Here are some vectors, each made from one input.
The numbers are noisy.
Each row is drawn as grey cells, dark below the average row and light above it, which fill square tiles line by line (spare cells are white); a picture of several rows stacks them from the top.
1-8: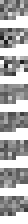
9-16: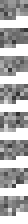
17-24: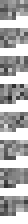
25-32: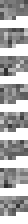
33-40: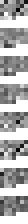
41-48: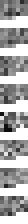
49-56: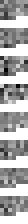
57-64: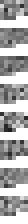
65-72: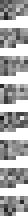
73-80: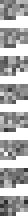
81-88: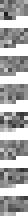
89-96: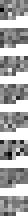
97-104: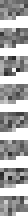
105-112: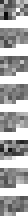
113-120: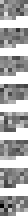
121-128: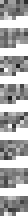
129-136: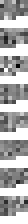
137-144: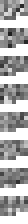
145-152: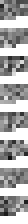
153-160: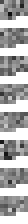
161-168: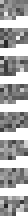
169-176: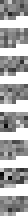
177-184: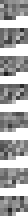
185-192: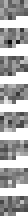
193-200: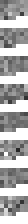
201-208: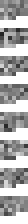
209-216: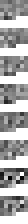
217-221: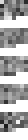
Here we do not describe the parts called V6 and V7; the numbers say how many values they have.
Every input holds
either a value of V6 and a value of V7, or a list of up to three points on a 5-point line.
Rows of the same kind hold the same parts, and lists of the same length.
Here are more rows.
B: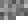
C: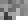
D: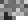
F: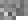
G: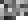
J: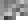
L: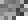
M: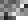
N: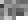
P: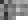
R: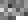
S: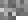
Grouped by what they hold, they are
B
C, D, G, J, M, P
F, N, S
L
R

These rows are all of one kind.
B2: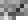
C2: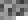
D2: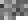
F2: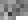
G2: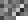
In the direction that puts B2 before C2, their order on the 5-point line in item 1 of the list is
D2, G2, B2, C2, F2.
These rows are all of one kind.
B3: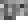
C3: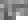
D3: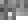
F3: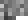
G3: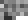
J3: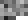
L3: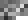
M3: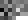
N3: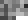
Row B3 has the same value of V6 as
C3 and G3.
